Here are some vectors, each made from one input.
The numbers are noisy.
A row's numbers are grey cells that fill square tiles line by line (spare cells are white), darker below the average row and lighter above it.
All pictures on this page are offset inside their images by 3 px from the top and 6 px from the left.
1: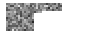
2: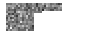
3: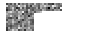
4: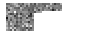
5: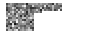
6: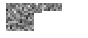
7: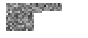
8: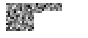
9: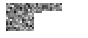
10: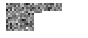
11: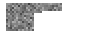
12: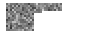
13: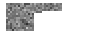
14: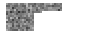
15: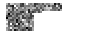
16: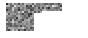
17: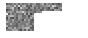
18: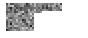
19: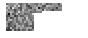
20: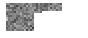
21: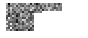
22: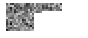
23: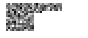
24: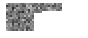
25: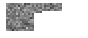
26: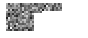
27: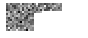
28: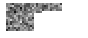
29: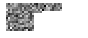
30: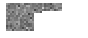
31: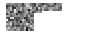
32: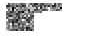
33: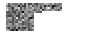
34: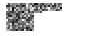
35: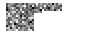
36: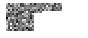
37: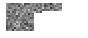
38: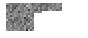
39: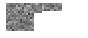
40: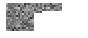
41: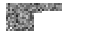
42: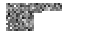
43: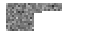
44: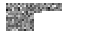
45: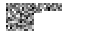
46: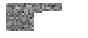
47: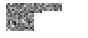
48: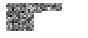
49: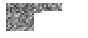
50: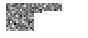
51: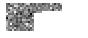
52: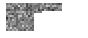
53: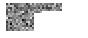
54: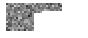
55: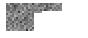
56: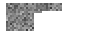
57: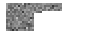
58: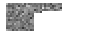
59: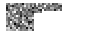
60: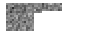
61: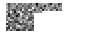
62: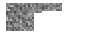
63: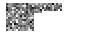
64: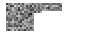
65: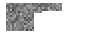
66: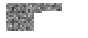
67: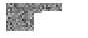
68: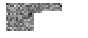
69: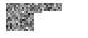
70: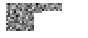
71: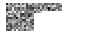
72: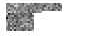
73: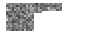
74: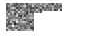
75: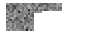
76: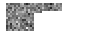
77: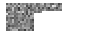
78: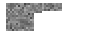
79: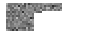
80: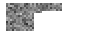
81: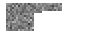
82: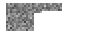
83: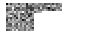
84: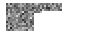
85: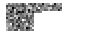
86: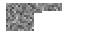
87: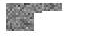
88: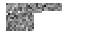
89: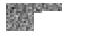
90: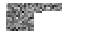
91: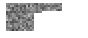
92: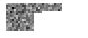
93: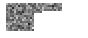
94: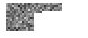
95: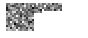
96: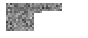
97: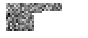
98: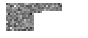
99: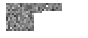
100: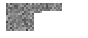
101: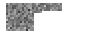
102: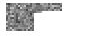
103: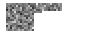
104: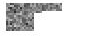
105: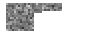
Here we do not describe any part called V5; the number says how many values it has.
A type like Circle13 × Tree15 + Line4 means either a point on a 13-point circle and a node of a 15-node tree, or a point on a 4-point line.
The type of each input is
List2(Line4) + V5 × V5.
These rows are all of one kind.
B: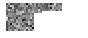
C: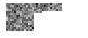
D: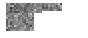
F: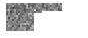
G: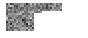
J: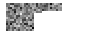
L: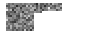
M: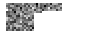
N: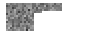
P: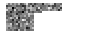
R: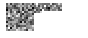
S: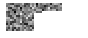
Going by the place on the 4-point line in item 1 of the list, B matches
C, J, L and M.
